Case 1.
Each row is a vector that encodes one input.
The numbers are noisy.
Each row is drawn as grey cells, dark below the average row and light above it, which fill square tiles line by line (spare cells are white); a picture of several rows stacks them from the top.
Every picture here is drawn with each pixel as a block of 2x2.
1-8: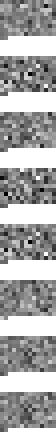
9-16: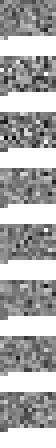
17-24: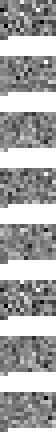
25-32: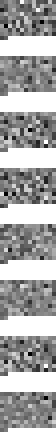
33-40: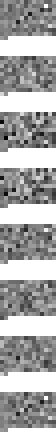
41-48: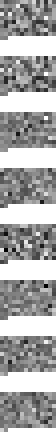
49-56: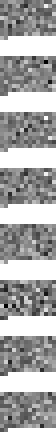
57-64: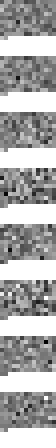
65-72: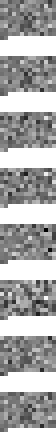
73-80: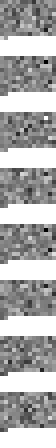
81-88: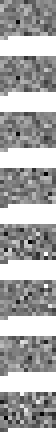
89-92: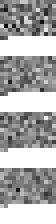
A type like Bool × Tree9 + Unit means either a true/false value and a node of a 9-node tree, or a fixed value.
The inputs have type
Bool × Bool × Bool + Line5.
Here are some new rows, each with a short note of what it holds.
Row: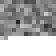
three true/false values
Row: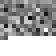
a point on a 5-point line
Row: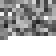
a point on a 5-point line
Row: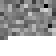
three true/false values
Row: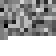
a point on a 5-point line
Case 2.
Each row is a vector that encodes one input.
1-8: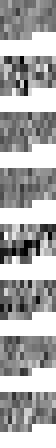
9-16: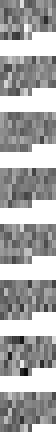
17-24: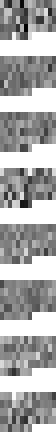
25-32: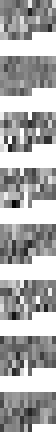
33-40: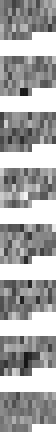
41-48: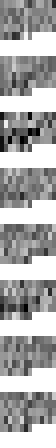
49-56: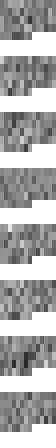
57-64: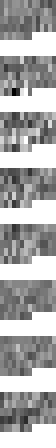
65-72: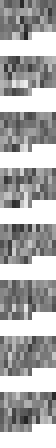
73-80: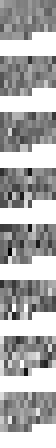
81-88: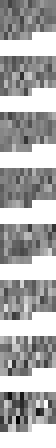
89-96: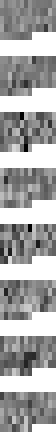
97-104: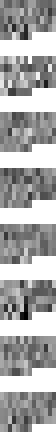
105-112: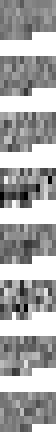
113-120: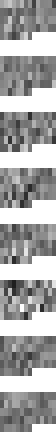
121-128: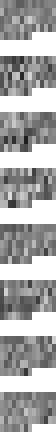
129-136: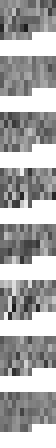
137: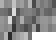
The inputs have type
Bool × Circle9 + Unit.
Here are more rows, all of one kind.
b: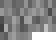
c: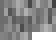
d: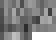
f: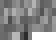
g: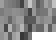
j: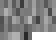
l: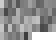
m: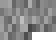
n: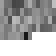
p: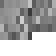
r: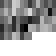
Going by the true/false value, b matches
c, l and r.
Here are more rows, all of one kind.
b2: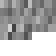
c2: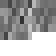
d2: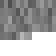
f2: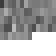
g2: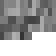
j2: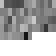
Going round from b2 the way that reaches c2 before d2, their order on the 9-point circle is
b2, j2, c2, g2, f2, d2.
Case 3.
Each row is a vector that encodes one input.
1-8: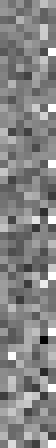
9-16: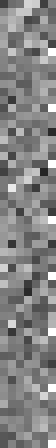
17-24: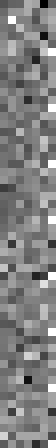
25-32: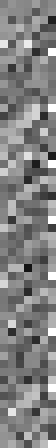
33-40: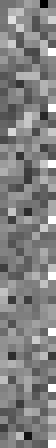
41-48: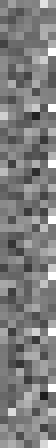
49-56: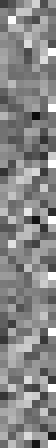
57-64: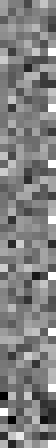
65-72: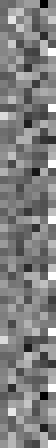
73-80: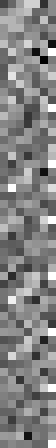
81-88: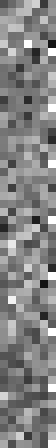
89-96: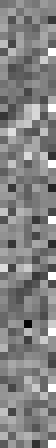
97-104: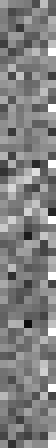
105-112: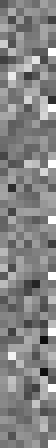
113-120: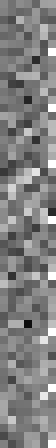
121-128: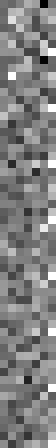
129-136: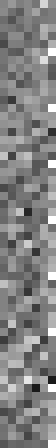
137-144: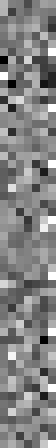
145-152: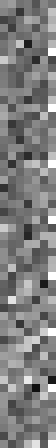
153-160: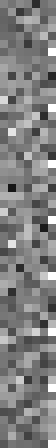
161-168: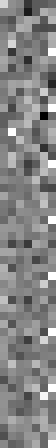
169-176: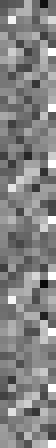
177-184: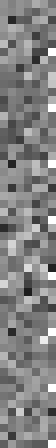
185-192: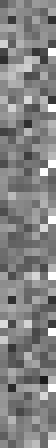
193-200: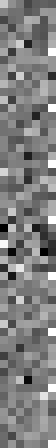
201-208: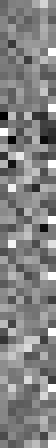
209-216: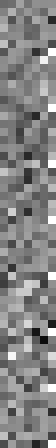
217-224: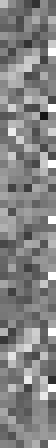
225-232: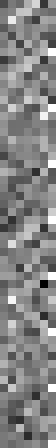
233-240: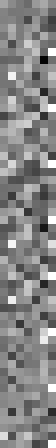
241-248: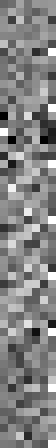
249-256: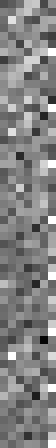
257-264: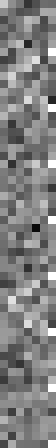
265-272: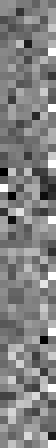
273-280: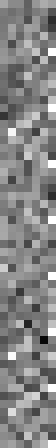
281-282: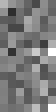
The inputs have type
List2(Line9).
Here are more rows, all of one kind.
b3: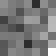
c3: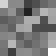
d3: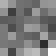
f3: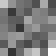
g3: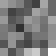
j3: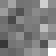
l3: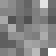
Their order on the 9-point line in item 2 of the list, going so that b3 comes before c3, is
b3, j3, l3, g3, f3, c3, d3.
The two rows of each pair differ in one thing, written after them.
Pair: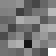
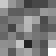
the place on the 9-point line in item 2 of the list
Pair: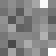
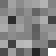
the place on the 9-point line in item 1 of the list
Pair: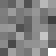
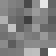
the place on the 9-point line in item 2 of the list
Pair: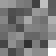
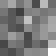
the place on the 9-point line in item 2 of the list
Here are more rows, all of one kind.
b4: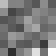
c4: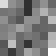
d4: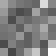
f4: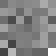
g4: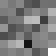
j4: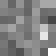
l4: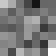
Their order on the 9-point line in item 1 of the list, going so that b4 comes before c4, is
f4, j4, d4, b4, l4, g4, c4.
